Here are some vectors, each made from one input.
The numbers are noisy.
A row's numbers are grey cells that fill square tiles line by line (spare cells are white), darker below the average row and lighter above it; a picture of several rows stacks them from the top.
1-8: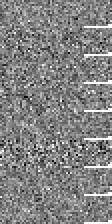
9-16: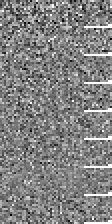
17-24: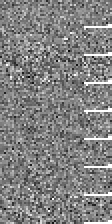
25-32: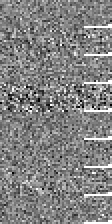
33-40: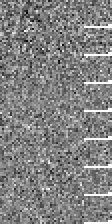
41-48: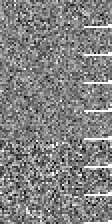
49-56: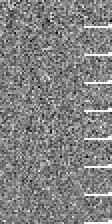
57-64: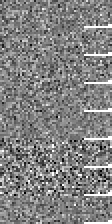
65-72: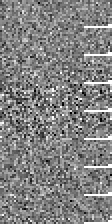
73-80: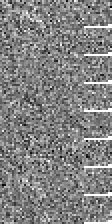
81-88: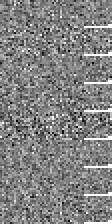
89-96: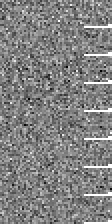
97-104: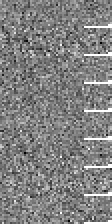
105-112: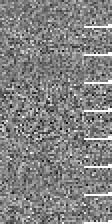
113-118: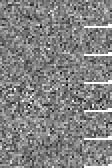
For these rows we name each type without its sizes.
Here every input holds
a list of points on a circle.
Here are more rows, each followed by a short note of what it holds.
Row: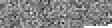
a list of two items
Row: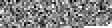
the empty list
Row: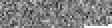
a list of two items
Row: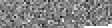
a list of two items
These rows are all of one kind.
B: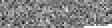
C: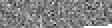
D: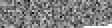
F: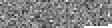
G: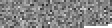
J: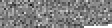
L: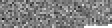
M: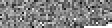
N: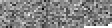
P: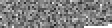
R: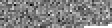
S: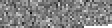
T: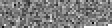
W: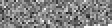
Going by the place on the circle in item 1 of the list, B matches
J, L, R and W.
